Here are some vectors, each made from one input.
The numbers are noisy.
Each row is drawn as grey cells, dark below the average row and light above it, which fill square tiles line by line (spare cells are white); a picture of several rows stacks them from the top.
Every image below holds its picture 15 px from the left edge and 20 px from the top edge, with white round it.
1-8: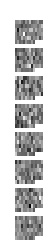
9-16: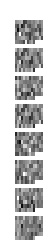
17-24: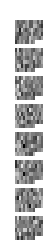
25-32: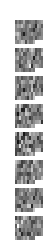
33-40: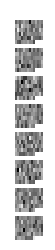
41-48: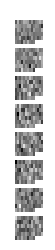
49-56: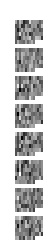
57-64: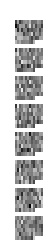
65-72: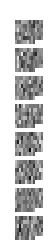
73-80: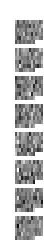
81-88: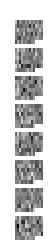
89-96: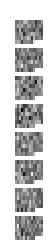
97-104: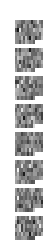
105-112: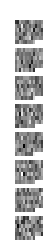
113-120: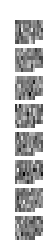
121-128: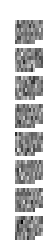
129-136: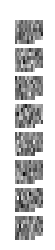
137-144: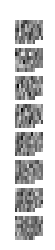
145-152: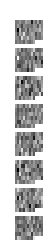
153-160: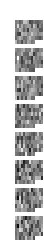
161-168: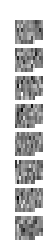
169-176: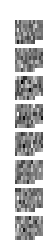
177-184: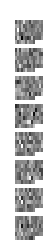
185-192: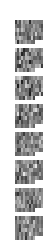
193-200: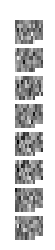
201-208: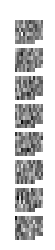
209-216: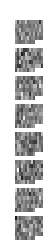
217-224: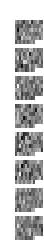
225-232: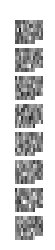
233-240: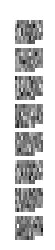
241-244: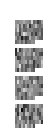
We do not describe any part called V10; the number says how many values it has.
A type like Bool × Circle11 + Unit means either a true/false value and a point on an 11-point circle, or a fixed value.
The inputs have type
List3(Circle8) × (Tree9 + V10).
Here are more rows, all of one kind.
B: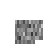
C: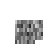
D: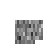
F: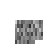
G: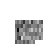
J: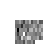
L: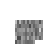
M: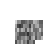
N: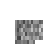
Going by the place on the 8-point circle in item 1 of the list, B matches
C, D and F.
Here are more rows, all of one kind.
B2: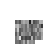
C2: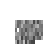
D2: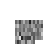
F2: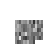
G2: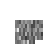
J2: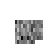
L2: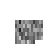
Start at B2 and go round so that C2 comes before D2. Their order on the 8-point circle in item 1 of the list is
B2, G2, J2, C2, D2, L2, F2.
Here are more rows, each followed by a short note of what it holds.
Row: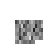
a node of a 9-node tree, together with a list of two items
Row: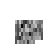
a node of a 9-node tree, together with the empty list
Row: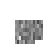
a value of V10, together with a list of three items
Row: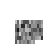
a node of a 9-node tree, together with the empty list
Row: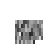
a value of V10, together with the empty list
